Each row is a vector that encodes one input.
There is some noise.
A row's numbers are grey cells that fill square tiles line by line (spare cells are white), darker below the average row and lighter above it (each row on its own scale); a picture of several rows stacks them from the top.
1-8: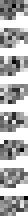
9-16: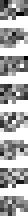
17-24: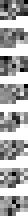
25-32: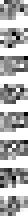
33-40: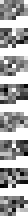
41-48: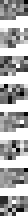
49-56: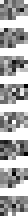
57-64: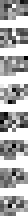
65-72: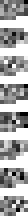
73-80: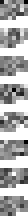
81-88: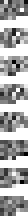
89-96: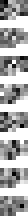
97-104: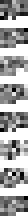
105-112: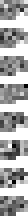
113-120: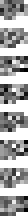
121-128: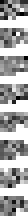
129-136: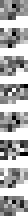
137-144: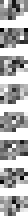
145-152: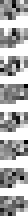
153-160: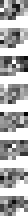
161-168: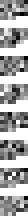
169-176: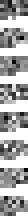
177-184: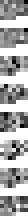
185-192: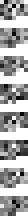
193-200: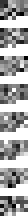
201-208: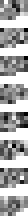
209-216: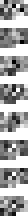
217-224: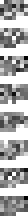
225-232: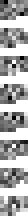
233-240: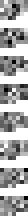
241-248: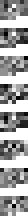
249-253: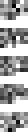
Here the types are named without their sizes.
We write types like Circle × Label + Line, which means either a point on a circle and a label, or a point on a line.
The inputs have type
(Bool × Bool × Bool + Label) × (Tree + Unit).
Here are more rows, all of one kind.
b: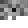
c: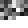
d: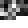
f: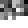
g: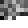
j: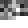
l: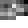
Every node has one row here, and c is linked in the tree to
d and j.
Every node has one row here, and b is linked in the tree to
f.
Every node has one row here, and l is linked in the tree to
g.
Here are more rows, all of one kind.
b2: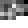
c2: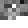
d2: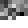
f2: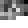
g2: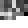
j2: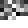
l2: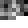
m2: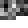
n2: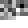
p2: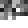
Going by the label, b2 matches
f2, g2, l2 and m2.
